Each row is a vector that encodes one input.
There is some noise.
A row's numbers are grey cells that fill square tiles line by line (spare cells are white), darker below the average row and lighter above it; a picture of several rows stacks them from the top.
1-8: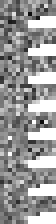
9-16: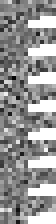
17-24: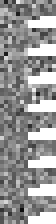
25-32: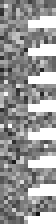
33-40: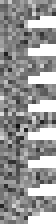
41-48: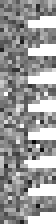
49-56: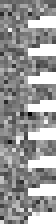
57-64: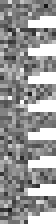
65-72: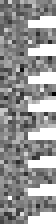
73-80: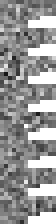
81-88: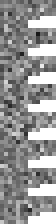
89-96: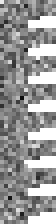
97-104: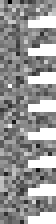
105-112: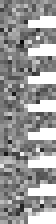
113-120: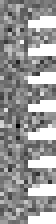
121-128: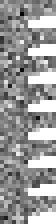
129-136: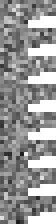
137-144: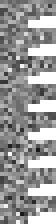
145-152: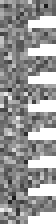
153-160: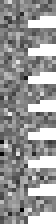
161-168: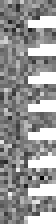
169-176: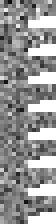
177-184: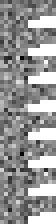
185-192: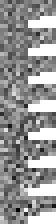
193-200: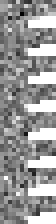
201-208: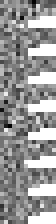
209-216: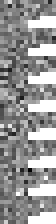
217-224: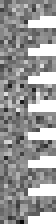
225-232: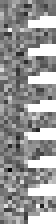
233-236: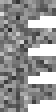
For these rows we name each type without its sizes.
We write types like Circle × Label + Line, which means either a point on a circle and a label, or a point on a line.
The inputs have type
(Bool × Bool × Bool × Bool + Label) × (Line + Tree).
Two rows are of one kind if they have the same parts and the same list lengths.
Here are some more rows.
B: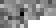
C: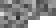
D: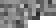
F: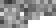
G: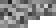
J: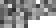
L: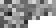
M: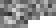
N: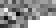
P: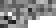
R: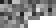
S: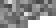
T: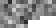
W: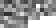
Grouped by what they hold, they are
B, G, M, R, T
C, D, S
F, J, L, W
N, P

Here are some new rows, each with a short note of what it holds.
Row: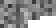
a node of a tree and four true/false values
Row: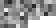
a label and a point on a line
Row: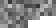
a point on a line and four true/false values
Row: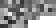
a label and a node of a tree
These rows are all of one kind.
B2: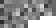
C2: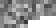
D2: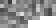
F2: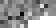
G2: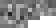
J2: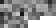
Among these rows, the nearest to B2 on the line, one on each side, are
G2 and J2.
